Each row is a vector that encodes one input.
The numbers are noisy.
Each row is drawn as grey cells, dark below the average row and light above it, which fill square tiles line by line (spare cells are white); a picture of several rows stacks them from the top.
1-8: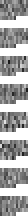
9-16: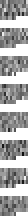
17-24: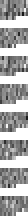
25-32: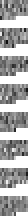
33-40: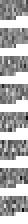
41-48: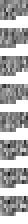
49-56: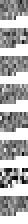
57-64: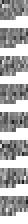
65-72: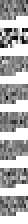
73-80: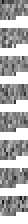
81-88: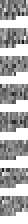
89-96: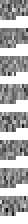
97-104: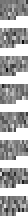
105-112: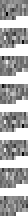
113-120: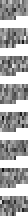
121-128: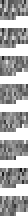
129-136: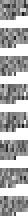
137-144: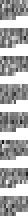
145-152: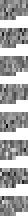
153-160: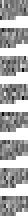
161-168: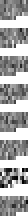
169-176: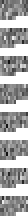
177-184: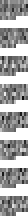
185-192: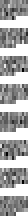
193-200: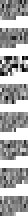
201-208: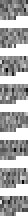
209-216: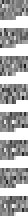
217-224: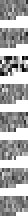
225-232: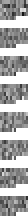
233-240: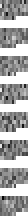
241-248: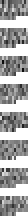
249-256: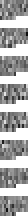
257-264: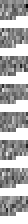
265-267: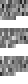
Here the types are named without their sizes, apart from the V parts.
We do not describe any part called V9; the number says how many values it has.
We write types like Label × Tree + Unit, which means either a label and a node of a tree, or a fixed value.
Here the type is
List(Bool × V9).
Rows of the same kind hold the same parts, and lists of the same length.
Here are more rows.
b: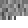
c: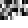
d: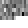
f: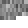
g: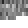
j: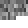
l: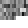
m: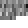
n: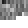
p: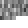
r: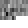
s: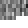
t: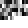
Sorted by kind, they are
b, g, j, r
c, t
d, l
f, m, n, p, s

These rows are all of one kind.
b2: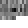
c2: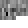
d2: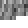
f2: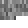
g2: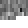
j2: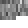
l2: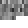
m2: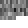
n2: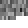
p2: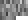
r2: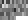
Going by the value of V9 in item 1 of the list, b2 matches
g2, l2, m2 and n2.
